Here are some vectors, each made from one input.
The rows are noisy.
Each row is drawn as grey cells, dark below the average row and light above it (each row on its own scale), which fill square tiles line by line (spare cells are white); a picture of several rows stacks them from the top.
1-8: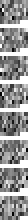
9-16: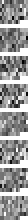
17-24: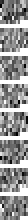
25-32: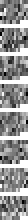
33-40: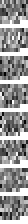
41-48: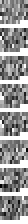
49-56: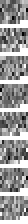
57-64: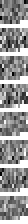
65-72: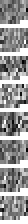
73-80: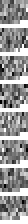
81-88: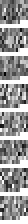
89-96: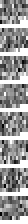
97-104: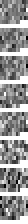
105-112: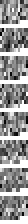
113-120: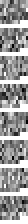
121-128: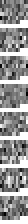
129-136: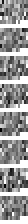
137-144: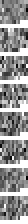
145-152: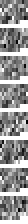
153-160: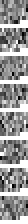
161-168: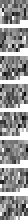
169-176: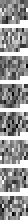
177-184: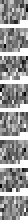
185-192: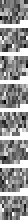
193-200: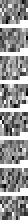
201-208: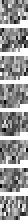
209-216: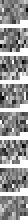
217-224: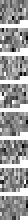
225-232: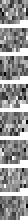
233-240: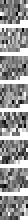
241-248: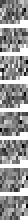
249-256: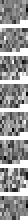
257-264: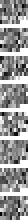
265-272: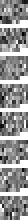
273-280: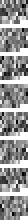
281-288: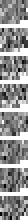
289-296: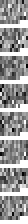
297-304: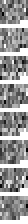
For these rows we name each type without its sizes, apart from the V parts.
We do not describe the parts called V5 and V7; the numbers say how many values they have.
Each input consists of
either a point on a line, or five true/false values, a value of V5 and a value of V7.
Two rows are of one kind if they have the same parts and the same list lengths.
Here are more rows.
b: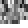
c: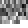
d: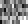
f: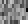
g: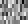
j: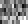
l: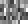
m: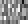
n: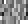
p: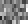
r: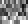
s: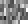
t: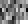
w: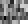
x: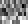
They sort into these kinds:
b, f, g, l, m, n, p, s, t, w
c, d, j, r, x

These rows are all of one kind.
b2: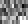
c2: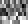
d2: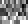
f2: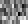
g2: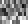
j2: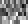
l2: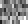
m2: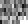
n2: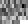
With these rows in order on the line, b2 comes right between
f2 and n2.
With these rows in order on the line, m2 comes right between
f2 and l2.
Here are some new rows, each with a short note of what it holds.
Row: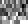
a point on a line
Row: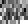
five true/false values, a value of V5 and a value of V7
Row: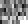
a point on a line
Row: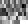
a point on a line
